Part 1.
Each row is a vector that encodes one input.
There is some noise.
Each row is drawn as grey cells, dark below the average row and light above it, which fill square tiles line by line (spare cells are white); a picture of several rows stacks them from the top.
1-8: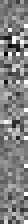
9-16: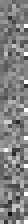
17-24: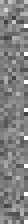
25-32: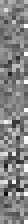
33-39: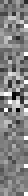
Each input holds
either one of 5 labels, or a point on a 4-point line.
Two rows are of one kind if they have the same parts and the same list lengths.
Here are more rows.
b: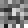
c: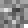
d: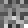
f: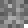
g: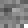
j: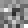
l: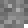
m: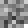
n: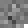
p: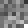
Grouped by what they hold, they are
b, d, f, g, l, n, p
c, j, m

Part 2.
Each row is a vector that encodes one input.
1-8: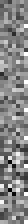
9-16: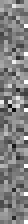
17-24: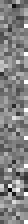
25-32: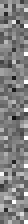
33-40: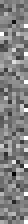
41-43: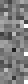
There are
3 kinds of row.
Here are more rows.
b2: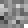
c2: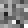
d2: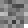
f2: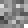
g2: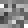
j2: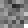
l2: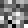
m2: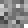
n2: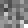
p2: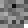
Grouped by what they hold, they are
b2, c2, f2, g2, m2
d2, j2, n2, p2
l2

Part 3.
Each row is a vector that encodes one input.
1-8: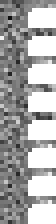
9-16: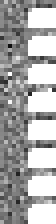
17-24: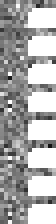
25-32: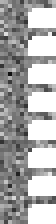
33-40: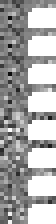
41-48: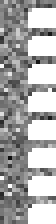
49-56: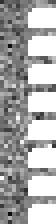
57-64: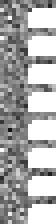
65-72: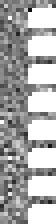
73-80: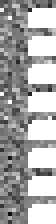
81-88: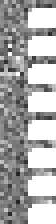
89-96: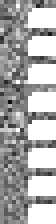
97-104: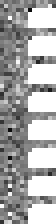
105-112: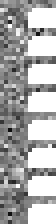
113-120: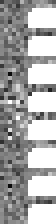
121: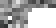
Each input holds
one of 8 labels, together with either a point on a 6-point circle, or a fixed value.
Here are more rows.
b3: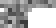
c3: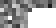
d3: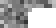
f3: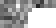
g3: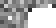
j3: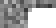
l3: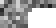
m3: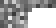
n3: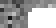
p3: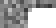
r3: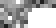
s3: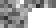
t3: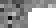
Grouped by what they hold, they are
b3, c3, g3, m3, r3, s3
d3, f3, j3, l3, n3, p3, t3

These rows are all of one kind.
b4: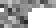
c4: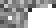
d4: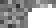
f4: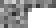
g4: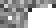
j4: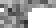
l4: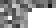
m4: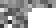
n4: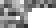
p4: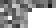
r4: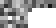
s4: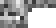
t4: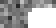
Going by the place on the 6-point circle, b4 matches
c4, d4, g4 and s4.
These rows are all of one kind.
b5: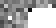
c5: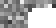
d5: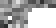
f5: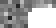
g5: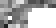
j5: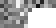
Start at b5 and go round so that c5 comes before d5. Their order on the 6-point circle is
b5, j5, f5, c5, g5, d5.
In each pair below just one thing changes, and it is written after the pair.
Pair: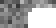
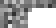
the label
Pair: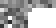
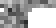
the place on the 6-point circle
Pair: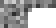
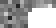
the label
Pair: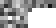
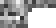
the place on the 6-point circle
